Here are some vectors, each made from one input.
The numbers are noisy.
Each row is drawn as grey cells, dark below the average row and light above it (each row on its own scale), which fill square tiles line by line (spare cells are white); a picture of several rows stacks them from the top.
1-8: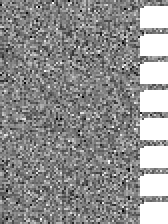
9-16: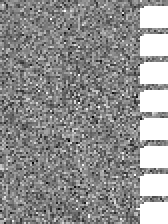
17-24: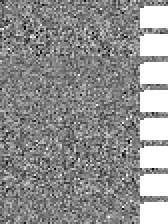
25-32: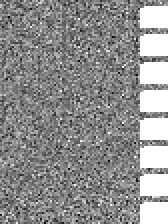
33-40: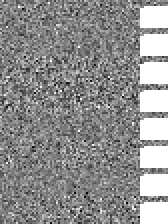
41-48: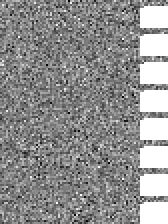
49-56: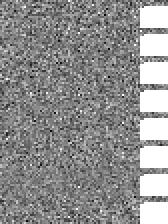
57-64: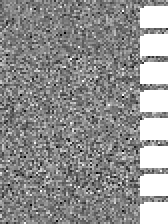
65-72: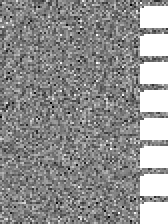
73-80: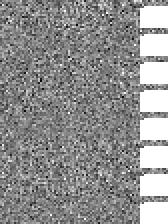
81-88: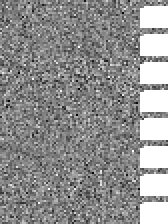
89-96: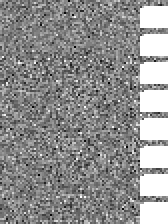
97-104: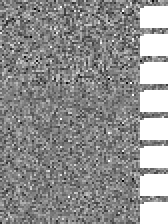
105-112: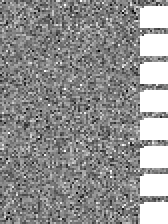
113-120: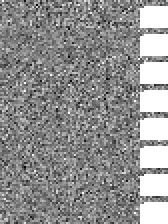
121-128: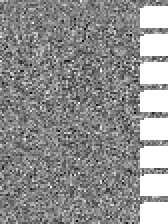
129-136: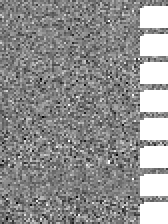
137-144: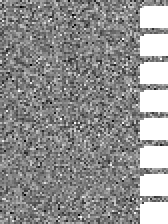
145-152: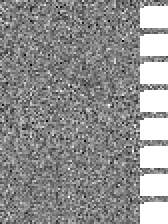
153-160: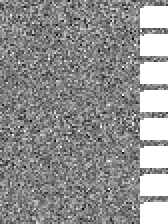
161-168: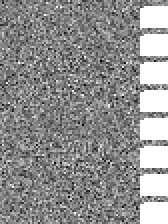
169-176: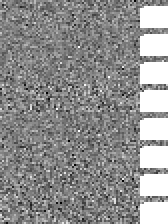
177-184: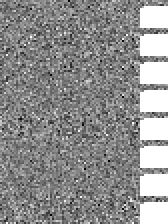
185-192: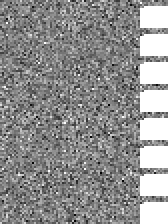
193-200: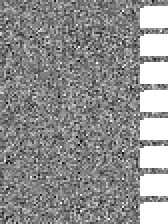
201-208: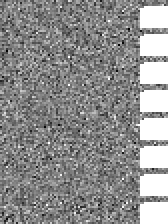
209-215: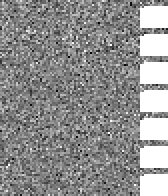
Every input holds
a node of an 18-node tree, together with either a point on a 17-point circle, or a fixed value.
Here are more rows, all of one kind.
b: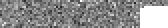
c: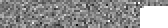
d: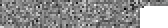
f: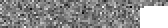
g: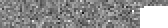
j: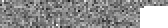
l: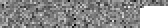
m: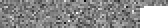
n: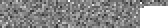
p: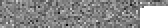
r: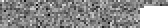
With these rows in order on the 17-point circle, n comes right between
b and p.
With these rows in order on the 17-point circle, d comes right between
j and p.
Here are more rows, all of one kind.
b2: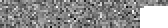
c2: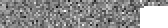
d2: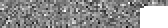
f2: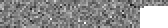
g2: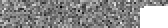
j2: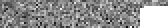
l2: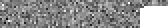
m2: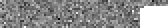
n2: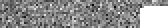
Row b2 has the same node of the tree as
d2, l2 and n2.
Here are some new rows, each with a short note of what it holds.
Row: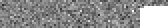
a point on a 17-point circle and a node of an 18-node tree
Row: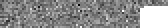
a node of an 18-node tree
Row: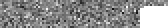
a node of an 18-node tree
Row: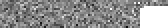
a point on a 17-point circle and a node of an 18-node tree
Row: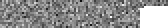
a point on a 17-point circle and a node of an 18-node tree
